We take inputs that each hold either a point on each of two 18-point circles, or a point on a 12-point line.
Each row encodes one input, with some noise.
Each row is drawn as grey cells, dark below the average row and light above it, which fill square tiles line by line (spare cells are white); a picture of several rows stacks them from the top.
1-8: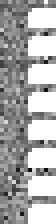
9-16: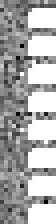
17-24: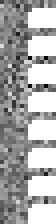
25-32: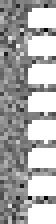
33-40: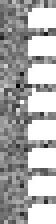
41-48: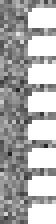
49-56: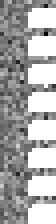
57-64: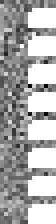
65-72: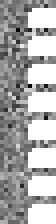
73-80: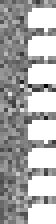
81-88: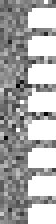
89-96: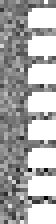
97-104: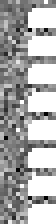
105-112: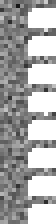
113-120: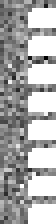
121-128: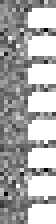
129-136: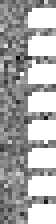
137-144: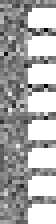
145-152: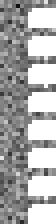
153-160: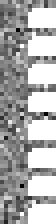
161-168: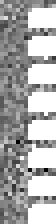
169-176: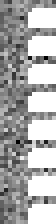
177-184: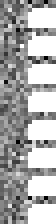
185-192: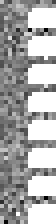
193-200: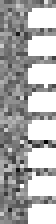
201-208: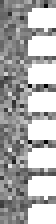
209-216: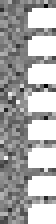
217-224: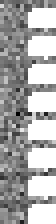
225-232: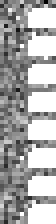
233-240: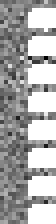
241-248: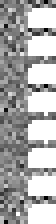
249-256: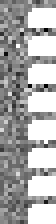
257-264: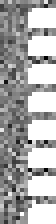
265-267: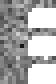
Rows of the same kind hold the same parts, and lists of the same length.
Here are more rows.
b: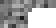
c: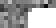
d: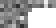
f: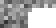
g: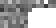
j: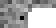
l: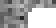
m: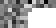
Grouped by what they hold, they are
b, c, d, f, g, j, l
m

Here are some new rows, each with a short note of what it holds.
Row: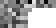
a point on a 12-point line
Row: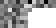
a point on a 12-point line
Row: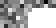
a point on a 12-point line
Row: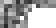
a point on a 12-point line
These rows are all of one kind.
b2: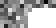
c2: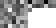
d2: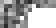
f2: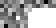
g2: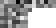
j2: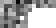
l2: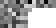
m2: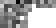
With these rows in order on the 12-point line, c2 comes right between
b2 and l2.
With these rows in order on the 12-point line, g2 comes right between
l2 and m2.
